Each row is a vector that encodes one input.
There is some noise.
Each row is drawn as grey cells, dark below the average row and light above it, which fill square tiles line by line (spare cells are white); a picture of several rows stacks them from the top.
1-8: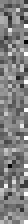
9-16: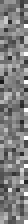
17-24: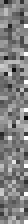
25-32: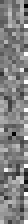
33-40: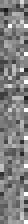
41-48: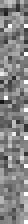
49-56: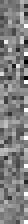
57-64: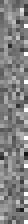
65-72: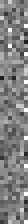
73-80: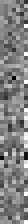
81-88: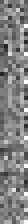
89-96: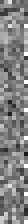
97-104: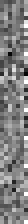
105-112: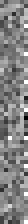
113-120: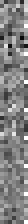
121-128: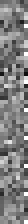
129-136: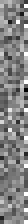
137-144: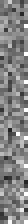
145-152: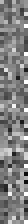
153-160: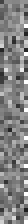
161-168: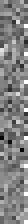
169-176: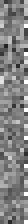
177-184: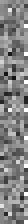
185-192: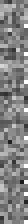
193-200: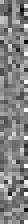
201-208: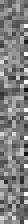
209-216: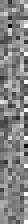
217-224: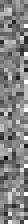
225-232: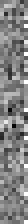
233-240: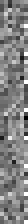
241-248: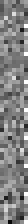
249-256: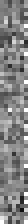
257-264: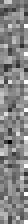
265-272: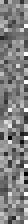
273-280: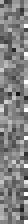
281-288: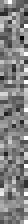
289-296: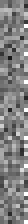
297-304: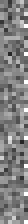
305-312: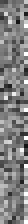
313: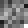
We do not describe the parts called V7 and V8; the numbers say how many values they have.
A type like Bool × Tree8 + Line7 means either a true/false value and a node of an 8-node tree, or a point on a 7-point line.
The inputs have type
Label10 × Label10 × Label10 × (Label12 × V7 × V8 + Unit).
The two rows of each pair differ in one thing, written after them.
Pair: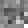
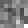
the value of V7
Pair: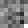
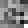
the value of V8
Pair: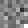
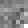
one of the four labels
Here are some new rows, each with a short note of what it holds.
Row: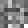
three labels (each one of 10)
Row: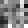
three labels (each one of 10)
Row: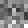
three labels (each one of 10)
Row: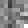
three labels (each one of 10), one of 12 labels, a value of V7 and a value of V8
